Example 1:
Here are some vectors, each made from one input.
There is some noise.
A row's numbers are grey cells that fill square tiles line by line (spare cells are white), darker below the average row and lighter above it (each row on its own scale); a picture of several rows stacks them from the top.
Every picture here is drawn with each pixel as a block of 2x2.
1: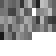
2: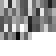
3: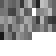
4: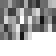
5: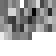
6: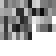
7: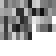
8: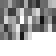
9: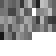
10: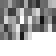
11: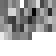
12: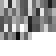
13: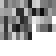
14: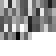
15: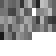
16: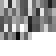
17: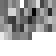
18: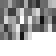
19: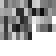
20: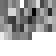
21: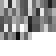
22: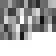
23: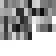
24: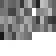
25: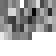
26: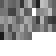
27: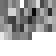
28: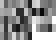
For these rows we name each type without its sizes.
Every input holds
a point on a line.
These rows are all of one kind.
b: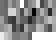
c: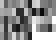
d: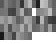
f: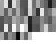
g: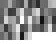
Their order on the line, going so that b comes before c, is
g, d, f, b, c.
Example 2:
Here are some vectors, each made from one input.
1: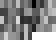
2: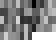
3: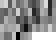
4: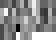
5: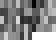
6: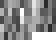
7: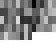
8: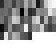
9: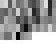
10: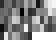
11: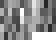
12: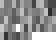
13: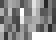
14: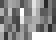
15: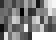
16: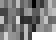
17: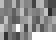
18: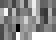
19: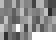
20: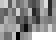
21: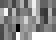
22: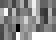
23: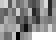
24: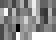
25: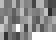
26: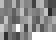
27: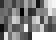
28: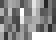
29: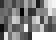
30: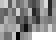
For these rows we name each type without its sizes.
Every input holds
a point on a circle.
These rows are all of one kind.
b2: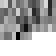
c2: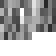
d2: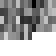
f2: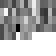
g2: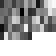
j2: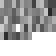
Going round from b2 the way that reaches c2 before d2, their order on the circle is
b2, j2, c2, f2, g2, d2.
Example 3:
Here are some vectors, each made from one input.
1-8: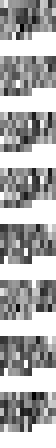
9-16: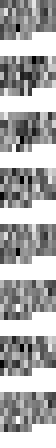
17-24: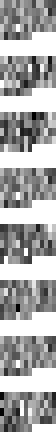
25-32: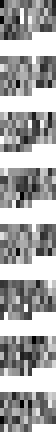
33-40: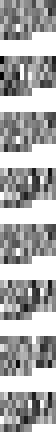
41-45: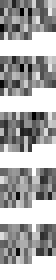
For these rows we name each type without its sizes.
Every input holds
a point on a circle.
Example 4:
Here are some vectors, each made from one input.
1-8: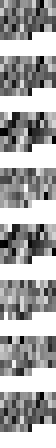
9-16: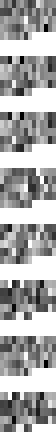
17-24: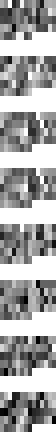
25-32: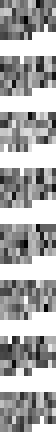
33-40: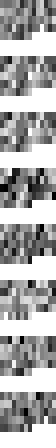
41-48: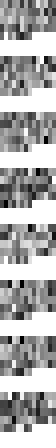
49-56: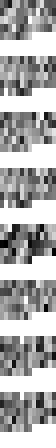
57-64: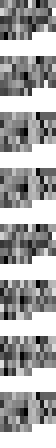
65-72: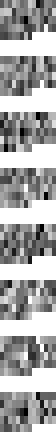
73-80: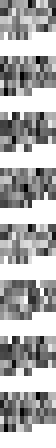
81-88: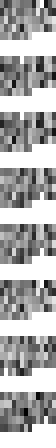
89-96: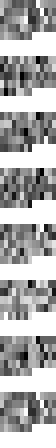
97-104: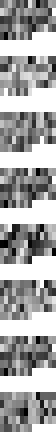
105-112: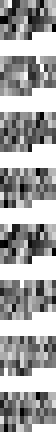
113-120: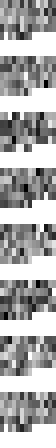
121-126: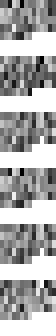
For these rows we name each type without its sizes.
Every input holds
four true/false values.
